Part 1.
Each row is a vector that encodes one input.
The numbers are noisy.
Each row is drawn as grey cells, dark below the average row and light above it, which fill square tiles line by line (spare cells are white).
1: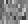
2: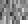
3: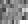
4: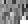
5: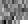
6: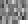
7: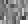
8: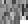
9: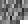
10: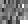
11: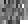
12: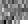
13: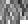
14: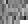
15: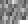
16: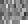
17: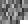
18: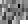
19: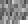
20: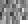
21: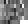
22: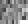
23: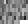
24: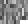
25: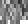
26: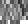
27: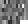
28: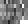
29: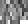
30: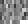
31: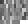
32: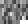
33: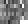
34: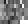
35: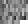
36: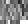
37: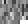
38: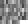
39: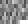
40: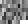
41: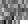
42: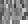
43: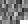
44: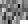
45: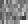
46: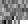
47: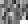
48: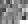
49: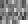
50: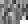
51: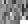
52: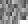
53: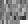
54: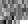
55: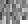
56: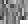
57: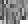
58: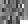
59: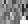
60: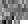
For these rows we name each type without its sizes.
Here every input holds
either a point on a circle, or a label.
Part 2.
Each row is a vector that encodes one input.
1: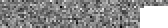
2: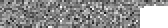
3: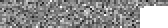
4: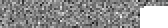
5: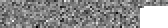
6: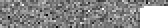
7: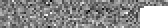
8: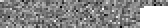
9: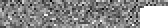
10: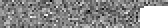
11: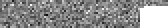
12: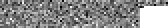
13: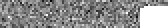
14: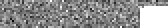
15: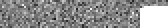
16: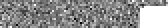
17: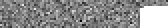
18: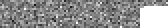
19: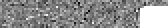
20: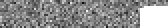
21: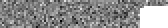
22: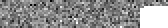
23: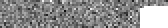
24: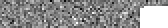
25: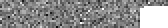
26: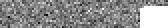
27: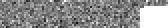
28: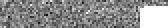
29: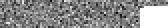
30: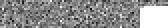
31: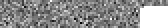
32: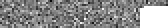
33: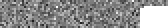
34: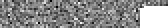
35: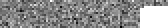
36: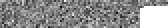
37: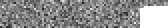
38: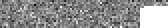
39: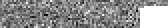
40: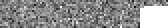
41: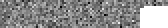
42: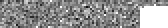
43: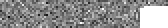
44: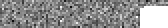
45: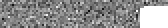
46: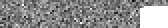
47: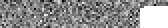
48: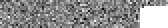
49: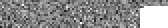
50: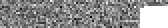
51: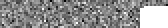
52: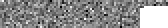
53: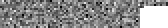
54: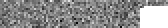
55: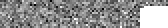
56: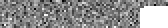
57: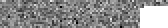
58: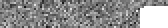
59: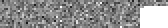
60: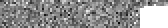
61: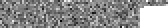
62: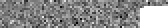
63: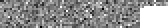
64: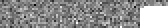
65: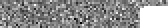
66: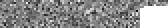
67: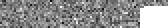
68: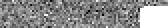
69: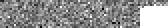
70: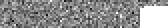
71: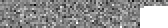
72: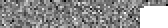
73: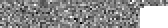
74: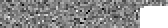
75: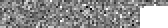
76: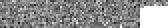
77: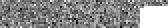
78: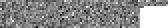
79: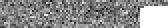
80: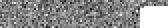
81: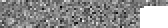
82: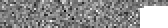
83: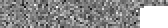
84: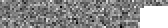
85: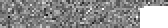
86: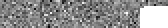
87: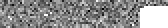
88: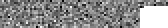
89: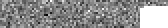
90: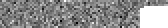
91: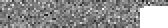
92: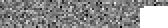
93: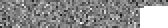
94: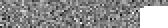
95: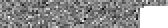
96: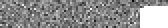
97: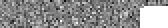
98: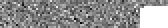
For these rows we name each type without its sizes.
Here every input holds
a point on a line and three true/false values.
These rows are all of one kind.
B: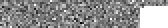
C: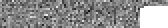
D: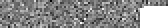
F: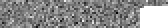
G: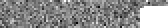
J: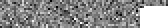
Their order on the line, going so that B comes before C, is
B, G, F, C, D, J.
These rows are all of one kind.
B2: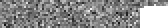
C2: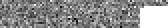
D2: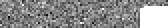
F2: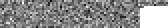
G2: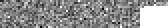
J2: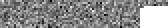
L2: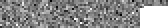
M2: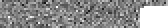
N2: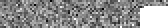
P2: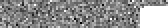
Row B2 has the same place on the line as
C2, G2 and P2.
